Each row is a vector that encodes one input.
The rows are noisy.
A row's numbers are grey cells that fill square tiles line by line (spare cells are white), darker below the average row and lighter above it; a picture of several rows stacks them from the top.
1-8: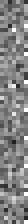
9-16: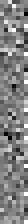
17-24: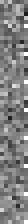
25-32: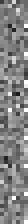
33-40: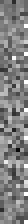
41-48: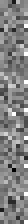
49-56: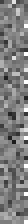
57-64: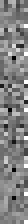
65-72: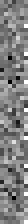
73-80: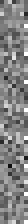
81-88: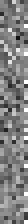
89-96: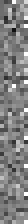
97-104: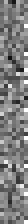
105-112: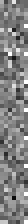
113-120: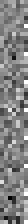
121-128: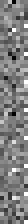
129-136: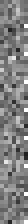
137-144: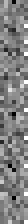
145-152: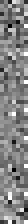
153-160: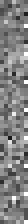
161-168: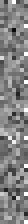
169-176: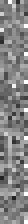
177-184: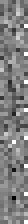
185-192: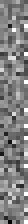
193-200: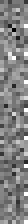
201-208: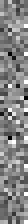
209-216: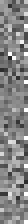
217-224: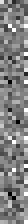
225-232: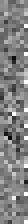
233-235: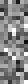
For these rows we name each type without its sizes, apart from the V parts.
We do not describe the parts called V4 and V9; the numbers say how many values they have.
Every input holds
four true/false values, a value of V4 and a value of V9, together with either a fixed value, or a node of a tree.
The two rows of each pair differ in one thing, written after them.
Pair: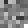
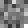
one of the four true/false values
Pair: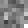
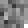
one of the four true/false values
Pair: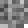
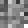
the value of V9
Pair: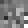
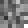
the node of the tree
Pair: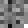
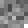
the value of V9
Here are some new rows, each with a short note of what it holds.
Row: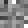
a node of a tree, four true/false values, a value of V4 and a value of V9
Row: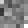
a node of a tree, four true/false values, a value of V4 and a value of V9
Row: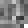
a node of a tree, four true/false values, a value of V4 and a value of V9
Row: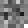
four true/false values, a value of V4 and a value of V9
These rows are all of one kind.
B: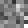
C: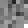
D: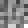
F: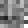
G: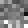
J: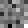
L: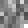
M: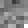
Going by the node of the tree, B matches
D and G.
